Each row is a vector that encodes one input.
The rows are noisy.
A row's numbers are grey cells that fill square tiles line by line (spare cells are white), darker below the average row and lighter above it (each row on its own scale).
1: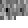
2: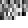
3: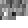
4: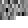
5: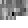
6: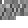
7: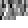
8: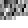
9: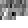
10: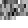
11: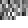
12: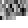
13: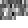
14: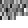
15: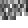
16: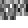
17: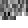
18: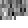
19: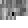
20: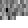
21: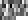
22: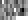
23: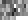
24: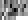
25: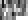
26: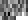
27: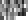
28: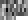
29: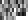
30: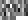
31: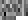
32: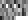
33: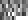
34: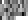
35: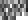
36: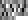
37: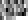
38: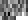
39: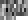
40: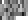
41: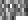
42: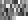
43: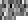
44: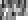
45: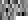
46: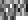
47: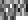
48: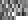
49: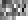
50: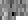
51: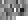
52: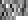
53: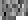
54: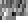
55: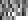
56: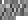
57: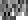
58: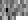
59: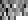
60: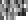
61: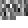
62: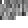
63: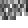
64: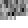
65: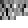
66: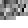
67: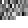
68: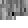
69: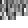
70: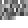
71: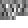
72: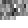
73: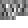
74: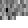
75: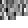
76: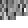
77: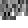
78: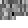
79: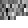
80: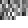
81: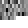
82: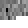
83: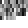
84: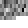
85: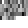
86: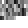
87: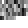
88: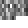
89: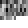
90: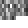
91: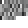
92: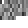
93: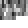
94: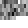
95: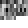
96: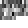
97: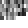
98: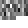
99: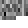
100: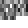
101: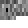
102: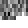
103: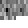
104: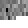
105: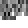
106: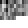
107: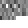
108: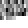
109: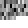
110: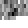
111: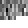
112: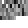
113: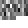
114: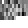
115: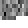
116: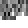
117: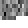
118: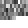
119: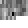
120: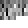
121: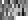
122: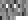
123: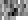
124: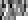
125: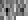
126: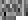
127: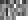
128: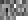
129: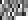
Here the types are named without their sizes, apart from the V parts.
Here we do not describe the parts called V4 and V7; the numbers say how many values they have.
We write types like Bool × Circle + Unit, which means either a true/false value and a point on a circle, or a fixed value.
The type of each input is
(Bool × Bool × Bool + Unit) × V4 × V7 + Circle.
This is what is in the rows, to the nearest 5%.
About 20% of them hold a point on a circle. The rest hold a value of V4 and a value of V7, together with either a fixed value, or three true/false values.
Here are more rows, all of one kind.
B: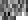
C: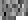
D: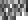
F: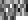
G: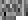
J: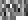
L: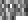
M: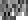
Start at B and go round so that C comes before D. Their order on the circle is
B, M, C, G, J, L, F, D.
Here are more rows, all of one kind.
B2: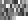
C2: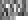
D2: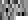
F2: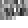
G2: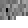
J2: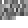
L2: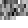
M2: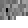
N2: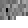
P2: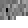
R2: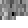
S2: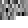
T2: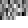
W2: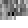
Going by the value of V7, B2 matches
C2, F2 and J2.
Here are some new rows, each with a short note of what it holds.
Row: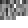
three true/false values, a value of V4 and a value of V7
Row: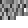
three true/false values, a value of V4 and a value of V7
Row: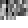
three true/false values, a value of V4 and a value of V7
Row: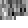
three true/false values, a value of V4 and a value of V7
